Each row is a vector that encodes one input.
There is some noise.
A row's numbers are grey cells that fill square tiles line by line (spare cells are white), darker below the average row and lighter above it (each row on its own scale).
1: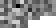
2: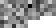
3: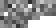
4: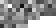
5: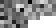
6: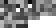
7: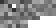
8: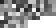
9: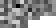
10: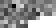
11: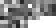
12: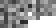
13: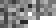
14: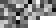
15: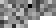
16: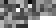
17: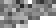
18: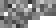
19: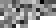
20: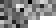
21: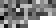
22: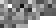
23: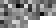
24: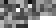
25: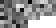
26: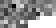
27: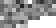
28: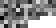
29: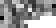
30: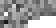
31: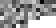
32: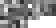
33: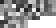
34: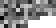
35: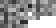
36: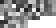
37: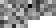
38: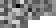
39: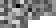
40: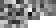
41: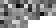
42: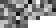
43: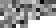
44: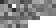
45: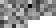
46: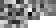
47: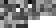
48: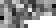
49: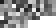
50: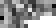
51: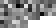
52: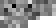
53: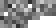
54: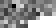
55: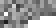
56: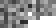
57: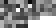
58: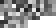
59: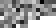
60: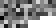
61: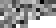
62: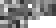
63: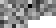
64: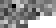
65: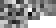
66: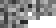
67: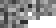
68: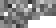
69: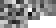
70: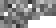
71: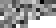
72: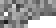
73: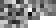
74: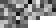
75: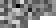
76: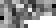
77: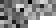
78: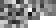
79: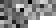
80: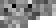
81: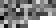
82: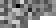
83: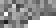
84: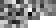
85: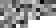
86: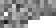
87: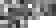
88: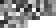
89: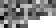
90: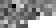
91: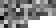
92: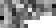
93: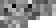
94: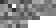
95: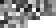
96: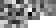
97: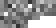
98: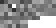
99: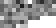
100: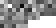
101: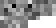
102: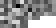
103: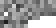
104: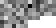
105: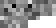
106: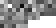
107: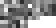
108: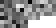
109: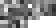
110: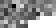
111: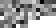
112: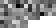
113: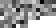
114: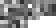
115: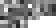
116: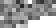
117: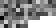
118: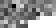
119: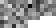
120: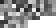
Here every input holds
one of 10 labels and a true/false value.
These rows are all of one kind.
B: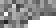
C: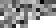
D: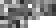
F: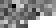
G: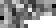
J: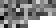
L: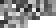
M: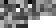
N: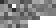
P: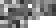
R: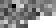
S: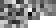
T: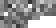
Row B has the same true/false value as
C and L.
